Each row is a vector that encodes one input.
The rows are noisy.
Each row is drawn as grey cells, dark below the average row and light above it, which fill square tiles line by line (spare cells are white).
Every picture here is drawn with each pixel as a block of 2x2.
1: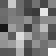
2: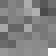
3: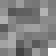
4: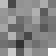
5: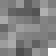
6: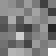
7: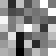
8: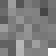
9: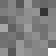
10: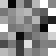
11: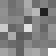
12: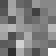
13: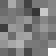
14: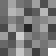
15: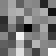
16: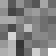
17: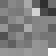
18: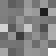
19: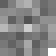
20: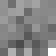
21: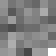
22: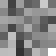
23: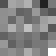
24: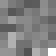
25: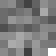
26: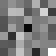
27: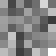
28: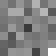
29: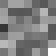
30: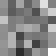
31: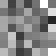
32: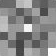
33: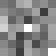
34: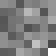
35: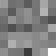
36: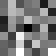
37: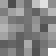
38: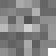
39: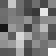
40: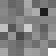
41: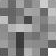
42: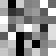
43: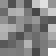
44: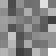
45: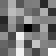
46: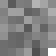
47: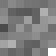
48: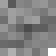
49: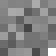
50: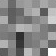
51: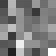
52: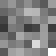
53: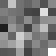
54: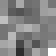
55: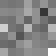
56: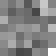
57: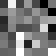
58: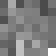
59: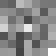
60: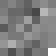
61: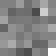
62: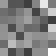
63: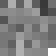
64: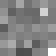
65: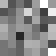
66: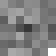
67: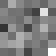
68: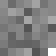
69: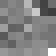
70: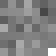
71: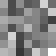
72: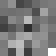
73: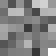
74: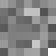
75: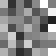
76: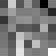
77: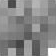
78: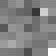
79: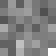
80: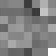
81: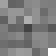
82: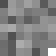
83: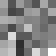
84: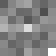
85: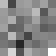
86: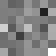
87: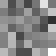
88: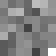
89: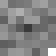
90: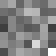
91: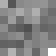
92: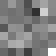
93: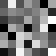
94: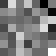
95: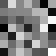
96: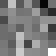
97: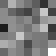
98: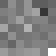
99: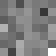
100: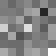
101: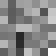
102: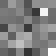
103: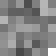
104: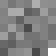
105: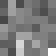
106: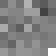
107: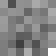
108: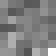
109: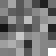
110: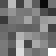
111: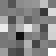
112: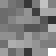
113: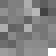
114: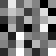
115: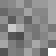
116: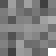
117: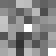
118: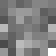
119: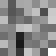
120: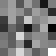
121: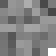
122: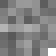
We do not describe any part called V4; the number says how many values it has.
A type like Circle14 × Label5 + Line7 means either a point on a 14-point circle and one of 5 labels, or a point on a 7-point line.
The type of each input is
Bool × List2(Line5) × V4.
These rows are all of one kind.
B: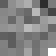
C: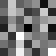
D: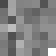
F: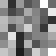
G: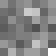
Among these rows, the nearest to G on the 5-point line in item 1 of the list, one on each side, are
B and D.
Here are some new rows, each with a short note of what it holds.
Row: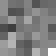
a true/false value and a value of V4, together with the empty list
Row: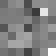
a true/false value and a value of V4, together with a list of two items
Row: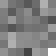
a true/false value and a value of V4, together with a list of one item
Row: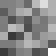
a true/false value and a value of V4, together with a list of one item
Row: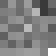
a true/false value and a value of V4, together with a list of two items
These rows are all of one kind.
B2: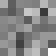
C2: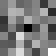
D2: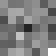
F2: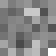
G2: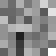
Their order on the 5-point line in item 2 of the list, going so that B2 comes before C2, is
D2, B2, F2, G2, C2.
